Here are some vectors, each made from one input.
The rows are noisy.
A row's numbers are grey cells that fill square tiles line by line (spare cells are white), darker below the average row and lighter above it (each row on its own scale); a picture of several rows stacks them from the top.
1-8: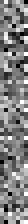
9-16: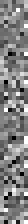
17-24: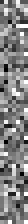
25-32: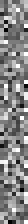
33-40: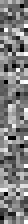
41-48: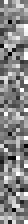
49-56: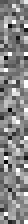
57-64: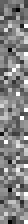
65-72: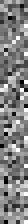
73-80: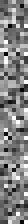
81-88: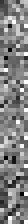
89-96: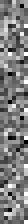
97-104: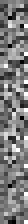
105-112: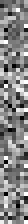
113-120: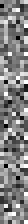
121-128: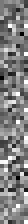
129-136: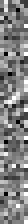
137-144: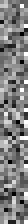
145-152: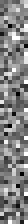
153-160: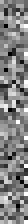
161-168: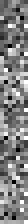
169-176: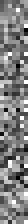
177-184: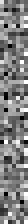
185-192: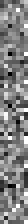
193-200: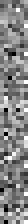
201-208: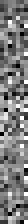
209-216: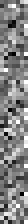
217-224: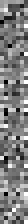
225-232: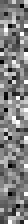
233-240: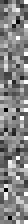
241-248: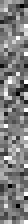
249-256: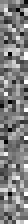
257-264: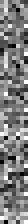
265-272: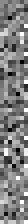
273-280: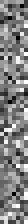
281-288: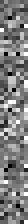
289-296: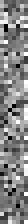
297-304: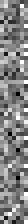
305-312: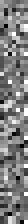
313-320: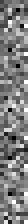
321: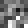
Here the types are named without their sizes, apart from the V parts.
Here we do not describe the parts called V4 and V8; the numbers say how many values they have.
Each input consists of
either a point on a line and a value of V8, or a node of a tree, or a value of V4.
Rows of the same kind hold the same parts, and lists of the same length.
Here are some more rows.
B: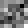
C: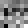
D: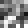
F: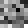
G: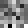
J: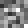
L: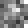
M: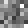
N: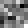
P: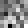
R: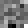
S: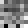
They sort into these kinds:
B, F, M, N
C, S
D, G, J, L, P, R

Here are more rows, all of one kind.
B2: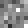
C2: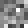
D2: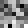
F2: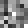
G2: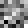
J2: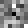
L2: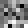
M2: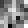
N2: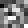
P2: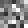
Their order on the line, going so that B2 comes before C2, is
F2, G2, B2, M2, N2, D2, L2, J2, C2, P2.
